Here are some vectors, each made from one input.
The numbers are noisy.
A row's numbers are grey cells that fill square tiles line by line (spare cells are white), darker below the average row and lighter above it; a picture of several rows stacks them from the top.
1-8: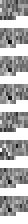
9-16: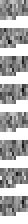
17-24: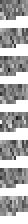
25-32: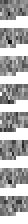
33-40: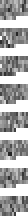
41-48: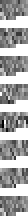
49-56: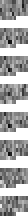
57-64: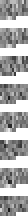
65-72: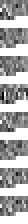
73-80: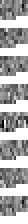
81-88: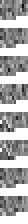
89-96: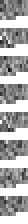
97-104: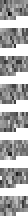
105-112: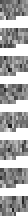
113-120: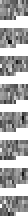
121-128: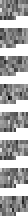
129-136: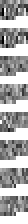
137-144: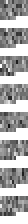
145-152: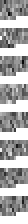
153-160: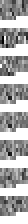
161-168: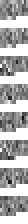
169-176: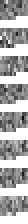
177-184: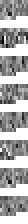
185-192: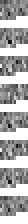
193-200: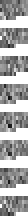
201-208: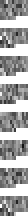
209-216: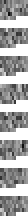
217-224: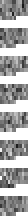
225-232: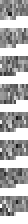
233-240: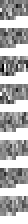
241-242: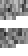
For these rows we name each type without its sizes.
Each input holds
either a point on a circle, or a fixed value.
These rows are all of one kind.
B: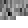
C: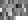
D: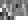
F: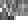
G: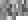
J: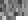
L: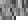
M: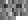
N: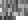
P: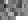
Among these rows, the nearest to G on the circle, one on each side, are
B and L.
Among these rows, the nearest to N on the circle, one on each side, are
F and L.
